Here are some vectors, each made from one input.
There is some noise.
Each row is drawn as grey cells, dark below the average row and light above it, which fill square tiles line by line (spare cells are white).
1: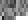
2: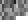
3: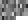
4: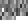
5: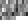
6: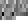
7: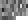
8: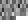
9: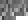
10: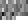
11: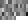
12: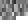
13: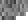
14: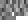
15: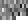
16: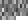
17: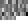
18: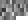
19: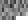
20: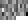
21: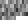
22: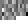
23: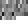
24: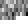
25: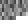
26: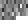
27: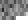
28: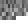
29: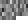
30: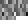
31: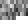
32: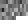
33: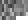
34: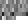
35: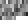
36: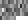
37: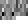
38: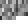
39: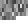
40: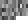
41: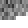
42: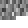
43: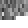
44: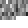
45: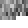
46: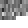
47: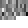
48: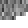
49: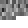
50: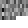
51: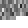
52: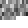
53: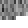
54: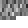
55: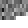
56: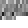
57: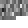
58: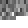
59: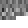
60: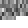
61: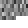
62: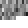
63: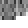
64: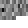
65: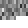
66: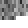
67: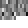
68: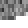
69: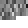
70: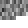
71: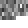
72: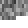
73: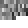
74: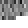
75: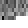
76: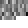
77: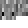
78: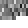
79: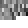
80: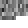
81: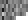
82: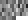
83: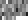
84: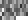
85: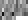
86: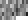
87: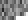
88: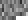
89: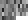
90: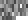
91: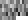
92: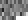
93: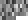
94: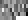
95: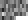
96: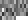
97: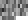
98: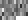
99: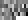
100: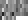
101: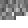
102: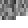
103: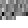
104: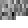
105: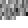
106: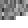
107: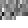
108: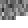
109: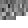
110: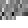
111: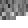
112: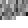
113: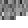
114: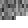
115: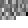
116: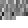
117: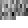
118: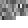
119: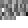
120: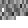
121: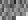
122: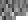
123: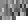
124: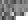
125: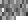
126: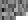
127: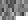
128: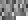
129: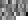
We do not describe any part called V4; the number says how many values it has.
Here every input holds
either a point on each of three 5-point lines, or a true/false value and a value of V4.
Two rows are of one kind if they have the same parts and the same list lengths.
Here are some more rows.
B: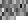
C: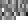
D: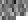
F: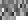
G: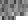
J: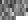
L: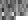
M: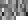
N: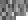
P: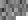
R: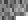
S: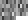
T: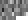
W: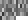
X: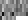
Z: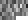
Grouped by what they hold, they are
B, C, F, M, W, X
D, G, J, L, N, P, R, S, T, Z

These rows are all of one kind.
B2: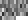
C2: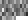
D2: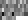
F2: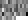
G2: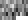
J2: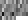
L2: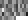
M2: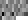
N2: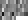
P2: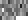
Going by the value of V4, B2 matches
C2 and P2.
